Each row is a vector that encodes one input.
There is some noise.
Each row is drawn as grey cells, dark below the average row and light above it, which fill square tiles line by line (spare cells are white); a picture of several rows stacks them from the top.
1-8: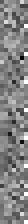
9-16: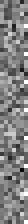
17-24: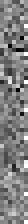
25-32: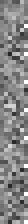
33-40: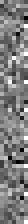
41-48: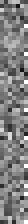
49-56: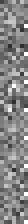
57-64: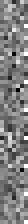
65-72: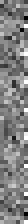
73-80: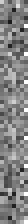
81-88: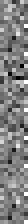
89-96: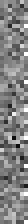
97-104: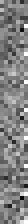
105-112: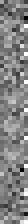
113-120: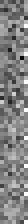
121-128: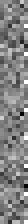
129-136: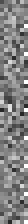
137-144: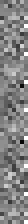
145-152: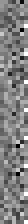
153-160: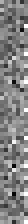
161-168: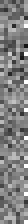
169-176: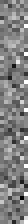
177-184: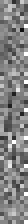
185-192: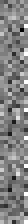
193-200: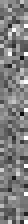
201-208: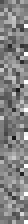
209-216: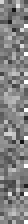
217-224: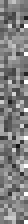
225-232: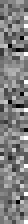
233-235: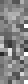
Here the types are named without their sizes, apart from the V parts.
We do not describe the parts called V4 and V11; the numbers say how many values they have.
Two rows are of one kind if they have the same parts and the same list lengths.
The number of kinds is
3.
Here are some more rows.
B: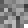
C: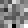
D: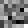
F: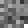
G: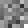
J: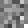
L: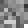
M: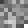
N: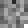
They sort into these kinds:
B, G, J, L, M, N
C, F
D

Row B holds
a node of a tree and a value of V4.
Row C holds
a true/false value and a value of V11.
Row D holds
a fixed value.
